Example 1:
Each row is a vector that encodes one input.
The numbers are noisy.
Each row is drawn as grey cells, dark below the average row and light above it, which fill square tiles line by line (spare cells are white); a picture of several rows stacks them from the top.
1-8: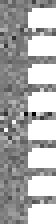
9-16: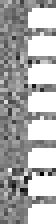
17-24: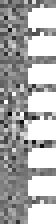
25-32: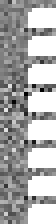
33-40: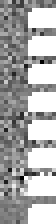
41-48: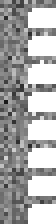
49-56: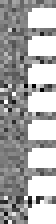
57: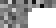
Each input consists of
a list of up to two points on a 4-point line.
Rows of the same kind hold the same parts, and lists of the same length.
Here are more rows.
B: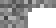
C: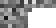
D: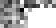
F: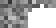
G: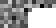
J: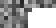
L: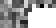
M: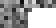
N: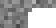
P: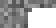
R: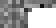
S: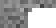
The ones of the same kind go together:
B, C, D, F, G, J, P, R
L
M, N, S

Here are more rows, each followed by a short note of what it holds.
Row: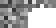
a list of one item
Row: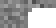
a list of two items
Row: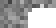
a list of one item
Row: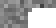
a list of two items
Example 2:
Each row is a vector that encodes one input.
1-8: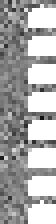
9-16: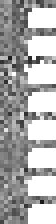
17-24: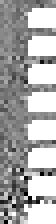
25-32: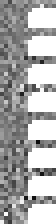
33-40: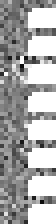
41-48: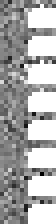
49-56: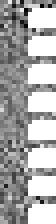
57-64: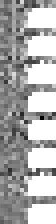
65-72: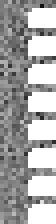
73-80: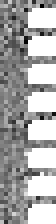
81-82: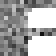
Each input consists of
either a fixed value, or a point on a 3-point line and a point on a 5-point line, or four true/false values.
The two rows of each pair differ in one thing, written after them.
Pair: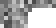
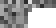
the place on the 3-point line
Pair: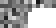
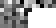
the place on the 3-point line
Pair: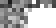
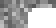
the place on the 3-point line
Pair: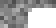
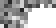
the place on the 5-point line
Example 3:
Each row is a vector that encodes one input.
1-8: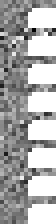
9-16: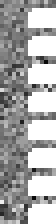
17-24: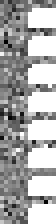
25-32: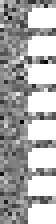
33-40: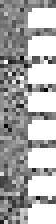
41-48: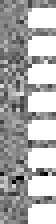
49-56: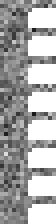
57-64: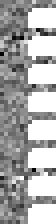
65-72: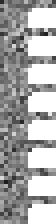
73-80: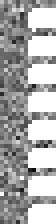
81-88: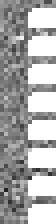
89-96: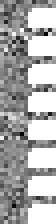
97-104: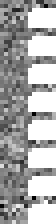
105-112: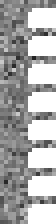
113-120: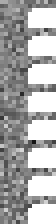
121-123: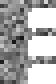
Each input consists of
either a point on a 15-point line, or a node of a 10-node tree.
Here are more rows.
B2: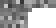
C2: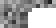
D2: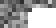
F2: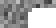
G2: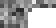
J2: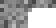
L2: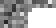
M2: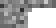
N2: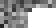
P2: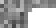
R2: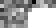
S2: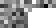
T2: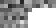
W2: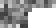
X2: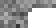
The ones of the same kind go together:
B2, C2, F2, G2, J2, M2, P2, R2, S2, T2, X2
D2, L2, N2, W2

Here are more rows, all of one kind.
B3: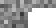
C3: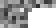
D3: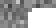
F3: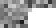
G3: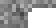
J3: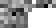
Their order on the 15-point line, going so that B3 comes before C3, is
F3, B3, G3, J3, D3, C3.
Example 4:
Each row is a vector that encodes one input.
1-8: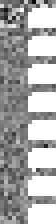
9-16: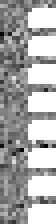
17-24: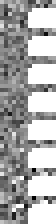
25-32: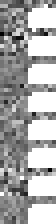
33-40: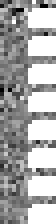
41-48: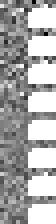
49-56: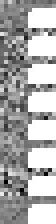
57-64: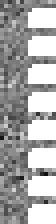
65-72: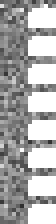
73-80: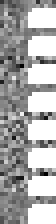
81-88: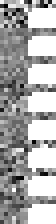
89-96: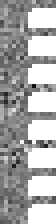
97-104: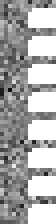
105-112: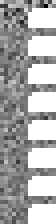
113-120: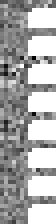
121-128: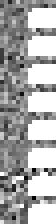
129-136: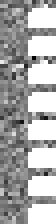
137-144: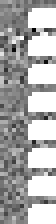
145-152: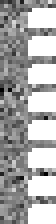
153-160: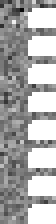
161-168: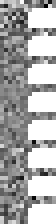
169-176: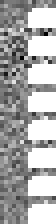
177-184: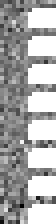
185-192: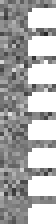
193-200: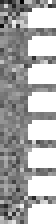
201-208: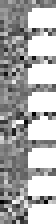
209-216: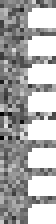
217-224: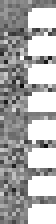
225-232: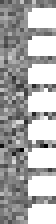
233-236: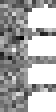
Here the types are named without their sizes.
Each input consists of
a list of points on a line.
